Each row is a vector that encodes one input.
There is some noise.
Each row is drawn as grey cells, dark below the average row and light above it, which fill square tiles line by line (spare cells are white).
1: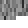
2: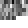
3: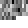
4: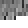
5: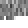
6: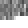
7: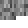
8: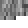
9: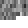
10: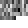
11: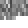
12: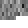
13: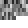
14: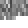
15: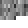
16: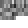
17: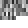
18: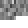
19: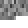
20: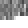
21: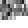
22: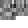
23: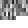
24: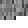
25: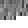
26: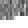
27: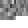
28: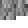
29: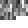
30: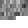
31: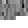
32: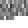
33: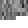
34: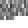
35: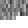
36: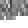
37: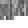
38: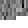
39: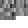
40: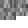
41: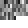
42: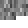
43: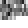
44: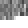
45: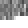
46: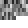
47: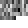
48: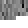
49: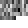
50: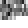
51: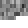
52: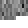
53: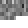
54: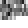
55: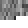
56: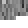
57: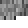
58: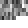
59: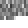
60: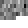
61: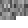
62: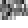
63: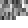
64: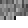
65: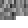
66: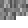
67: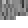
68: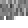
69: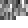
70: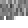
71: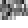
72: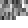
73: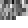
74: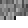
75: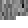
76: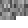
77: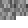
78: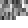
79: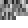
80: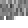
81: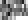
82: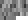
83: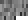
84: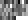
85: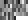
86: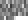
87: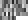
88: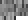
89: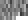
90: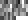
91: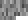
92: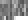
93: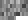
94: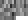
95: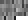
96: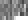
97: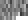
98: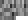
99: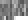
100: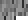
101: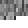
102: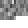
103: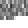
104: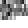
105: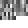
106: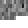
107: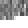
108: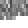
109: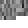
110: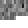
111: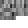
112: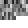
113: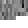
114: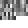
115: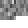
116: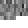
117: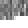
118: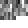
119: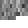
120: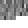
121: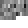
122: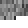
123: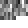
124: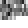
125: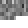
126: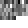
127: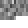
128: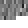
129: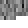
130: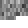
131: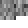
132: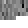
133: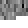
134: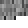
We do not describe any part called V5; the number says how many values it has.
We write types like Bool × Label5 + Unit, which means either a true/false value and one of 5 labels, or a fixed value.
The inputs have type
Bool × V5 + List3(Circle6).
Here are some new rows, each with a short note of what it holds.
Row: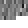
a list of two items
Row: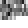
the empty list
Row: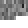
a list of two items
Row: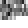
the empty list
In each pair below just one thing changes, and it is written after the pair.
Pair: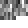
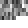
the true/false value
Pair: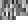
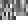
the true/false value
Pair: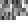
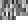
the value of V5
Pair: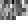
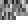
the value of V5
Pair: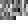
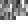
the value of V5
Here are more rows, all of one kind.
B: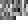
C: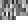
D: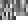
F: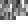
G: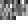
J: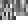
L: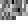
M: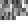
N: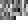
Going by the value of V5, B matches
L and N.
